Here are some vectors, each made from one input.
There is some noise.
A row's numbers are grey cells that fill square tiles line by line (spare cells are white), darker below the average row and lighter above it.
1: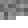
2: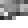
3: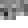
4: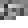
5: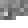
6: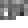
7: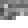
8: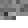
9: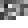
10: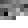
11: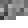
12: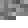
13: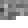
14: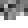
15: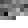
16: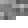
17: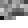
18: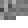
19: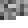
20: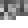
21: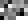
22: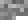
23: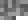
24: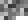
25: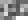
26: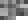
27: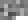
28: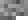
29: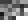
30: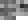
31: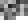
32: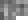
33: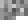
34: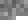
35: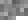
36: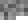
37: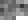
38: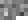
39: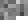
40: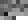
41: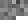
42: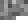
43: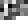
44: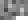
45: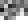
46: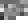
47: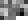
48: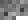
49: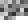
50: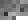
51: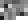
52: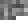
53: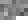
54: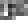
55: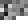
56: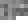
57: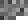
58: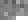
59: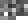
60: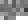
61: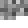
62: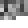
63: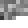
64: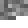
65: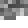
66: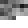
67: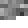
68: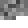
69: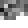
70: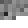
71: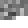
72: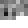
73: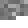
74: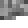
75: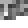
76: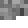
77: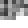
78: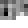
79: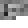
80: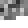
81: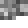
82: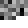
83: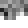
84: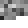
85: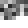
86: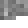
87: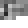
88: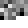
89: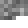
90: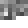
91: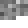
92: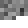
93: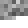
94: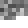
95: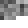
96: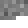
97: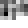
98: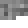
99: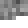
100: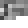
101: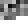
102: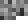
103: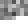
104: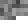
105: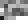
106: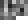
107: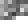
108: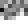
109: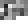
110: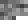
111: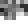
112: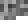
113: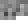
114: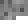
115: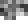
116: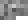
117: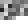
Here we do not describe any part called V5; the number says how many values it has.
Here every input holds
a list of up to two items, each a true/false value and a value of V5.
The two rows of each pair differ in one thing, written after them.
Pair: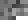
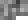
the true/false value in item 2 of the list
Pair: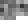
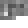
the true/false value in item 2 of the list
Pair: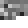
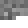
the value of V5 in item 1 of the list
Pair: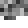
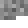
the true/false value in item 1 of the list
